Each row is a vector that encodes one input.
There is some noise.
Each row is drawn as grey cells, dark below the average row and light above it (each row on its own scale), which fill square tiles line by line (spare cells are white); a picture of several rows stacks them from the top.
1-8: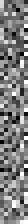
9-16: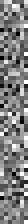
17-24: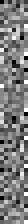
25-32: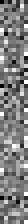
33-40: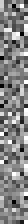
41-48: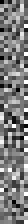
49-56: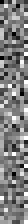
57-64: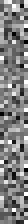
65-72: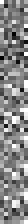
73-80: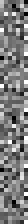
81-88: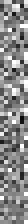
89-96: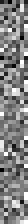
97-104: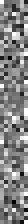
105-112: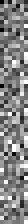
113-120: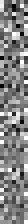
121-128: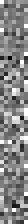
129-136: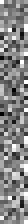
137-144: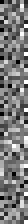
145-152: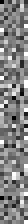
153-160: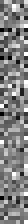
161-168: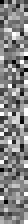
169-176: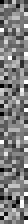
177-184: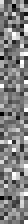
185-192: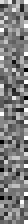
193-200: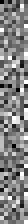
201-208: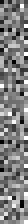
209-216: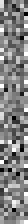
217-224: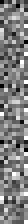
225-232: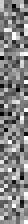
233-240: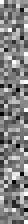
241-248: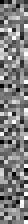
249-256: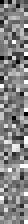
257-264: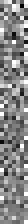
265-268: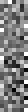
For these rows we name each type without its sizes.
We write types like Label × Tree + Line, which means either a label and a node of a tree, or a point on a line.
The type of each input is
Line.
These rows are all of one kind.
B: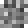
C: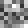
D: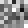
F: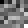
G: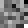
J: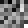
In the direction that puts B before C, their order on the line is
F, J, G, B, D, C.
